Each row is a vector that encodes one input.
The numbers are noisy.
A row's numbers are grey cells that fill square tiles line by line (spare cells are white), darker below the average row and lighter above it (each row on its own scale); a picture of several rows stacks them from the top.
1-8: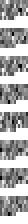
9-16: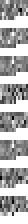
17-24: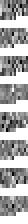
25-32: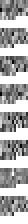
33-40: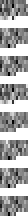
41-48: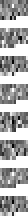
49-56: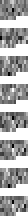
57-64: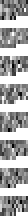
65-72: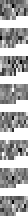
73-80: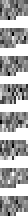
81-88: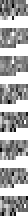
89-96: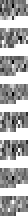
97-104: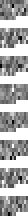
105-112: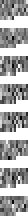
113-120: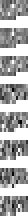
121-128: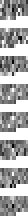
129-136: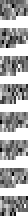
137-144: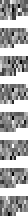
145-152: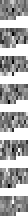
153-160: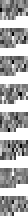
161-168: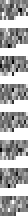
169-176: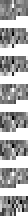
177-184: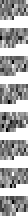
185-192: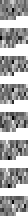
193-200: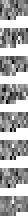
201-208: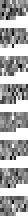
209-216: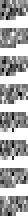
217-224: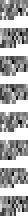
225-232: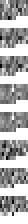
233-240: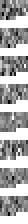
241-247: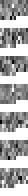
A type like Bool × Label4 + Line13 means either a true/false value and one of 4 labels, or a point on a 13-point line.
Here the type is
Bool × Bool × Bool + Circle8 + Unit.
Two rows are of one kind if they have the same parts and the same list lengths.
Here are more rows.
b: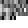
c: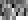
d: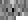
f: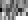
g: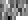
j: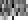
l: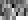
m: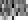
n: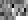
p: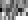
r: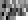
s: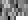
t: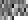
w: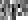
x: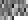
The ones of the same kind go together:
b, d, w
c, f, g, j, l, m, n, p, s, t, x
r

